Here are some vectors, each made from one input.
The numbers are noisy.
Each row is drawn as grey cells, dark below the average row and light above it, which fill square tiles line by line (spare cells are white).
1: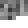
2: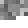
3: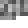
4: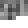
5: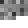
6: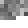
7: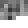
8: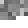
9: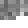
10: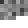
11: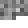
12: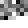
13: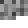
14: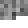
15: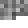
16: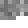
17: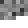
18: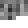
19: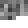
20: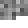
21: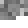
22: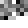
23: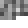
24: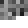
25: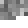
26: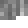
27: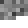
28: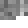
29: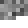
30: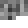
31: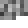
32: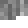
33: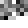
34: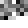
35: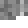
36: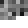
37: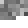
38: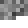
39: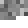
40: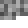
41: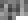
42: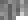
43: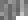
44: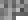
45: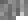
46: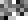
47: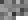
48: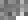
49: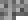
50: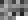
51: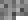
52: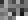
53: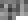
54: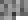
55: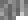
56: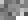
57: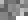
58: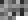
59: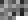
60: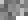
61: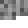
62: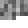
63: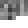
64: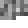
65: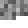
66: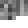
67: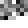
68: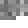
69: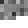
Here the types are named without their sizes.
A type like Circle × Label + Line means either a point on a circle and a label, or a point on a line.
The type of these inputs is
List(Line).
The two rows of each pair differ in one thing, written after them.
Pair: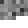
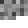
the place on the line in item 2 of the list
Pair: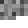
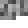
the place on the line in item 1 of the list
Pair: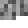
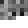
the place on the line in item 1 of the list
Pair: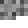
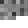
the place on the line in item 2 of the list
